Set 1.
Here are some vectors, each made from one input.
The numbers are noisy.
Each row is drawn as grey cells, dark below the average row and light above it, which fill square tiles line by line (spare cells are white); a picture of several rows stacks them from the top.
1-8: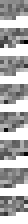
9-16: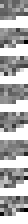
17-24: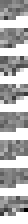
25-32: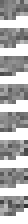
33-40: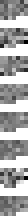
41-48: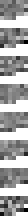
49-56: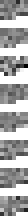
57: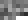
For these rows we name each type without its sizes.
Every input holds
a point on a line, together with either a fixed value, or three true/false values.
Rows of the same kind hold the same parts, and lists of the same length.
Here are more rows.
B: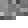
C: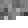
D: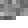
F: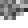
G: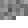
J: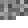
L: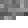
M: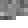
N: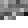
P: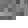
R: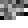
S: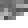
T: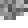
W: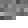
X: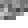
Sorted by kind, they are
B, D, G, M, N, R, X
C, F, J, L, P, S, T, W

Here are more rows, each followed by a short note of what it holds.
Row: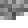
a point on a line and three true/false values
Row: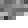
a point on a line and three true/false values
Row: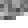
a point on a line
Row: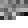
a point on a line and three true/false values
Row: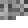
a point on a line and three true/false values
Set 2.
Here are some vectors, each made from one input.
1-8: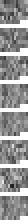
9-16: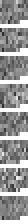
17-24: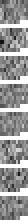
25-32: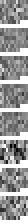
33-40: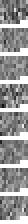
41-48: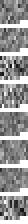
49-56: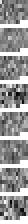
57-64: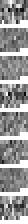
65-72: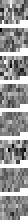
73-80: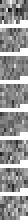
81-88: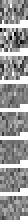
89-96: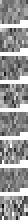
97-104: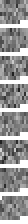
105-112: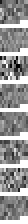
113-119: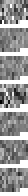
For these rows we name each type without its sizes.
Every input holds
either a point on a line, or four true/false values.
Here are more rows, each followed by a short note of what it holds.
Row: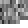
four true/false values
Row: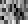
a point on a line
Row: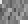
four true/false values
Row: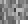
four true/false values
